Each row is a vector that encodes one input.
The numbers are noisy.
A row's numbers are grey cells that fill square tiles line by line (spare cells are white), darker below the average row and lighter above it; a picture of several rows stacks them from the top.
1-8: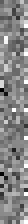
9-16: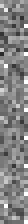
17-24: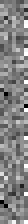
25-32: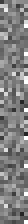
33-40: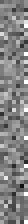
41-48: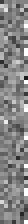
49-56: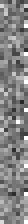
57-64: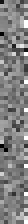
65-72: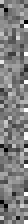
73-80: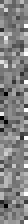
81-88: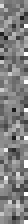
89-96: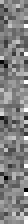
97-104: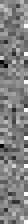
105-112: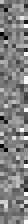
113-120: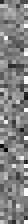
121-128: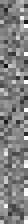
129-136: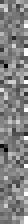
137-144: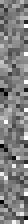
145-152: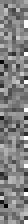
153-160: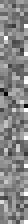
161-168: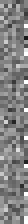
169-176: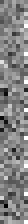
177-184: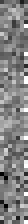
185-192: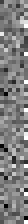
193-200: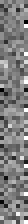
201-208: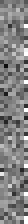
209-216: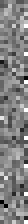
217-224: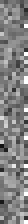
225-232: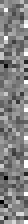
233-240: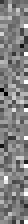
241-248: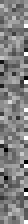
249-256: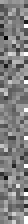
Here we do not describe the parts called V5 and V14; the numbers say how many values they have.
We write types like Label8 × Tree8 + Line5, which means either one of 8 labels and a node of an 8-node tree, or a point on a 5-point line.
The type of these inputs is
(Bool × Bool × Bool × Bool + V5 × V14) × Line15.
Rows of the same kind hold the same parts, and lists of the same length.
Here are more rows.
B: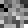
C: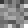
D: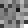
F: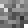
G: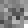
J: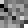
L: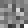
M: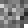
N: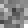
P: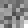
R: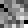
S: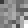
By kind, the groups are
B, D, J, R
C, F, G, L, M, N, P, S

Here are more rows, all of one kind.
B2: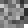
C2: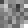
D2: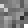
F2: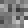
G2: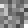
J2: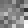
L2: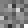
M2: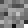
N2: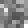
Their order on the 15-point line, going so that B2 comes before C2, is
B2, J2, L2, G2, D2, F2, N2, M2, C2.
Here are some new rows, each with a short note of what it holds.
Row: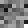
a point on a 15-point line, a value of V5 and a value of V14
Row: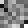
a point on a 15-point line, a value of V5 and a value of V14
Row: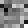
a point on a 15-point line, a value of V5 and a value of V14
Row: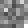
a point on a 15-point line and four true/false values
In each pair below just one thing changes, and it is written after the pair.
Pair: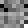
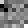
the value of V14
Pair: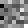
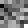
the place on the 15-point line
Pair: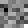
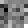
the value of V5
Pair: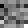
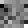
the place on the 15-point line
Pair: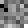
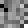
the value of V5
